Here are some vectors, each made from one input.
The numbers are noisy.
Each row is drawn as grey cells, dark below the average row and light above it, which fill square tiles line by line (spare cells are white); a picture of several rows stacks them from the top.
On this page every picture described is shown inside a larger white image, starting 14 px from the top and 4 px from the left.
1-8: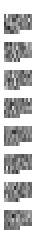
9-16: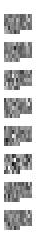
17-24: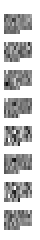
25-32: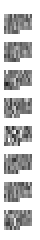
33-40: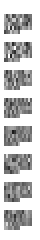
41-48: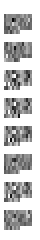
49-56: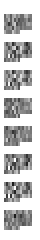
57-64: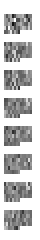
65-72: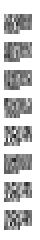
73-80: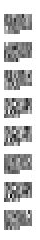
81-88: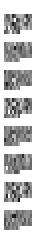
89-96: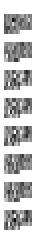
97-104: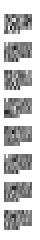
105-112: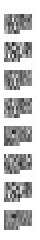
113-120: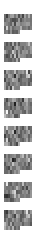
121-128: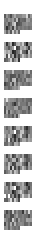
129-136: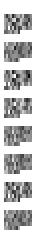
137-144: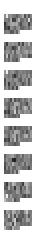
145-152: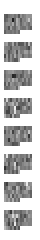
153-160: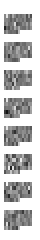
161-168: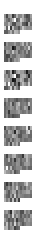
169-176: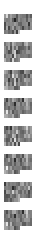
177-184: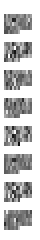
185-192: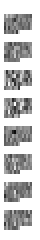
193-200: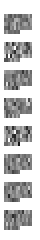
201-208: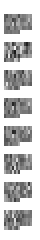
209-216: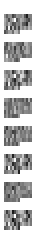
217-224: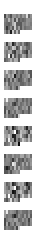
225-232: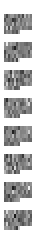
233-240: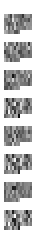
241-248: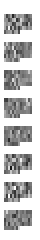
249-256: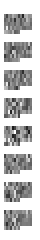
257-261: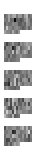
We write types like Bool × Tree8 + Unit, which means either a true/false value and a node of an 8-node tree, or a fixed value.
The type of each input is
Bool × Bool × Bool × Bool × Bool + Line19.
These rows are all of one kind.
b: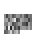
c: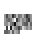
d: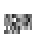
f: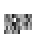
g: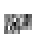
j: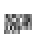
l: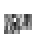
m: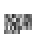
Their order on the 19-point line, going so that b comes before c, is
d, f, m, j, b, g, l, c.
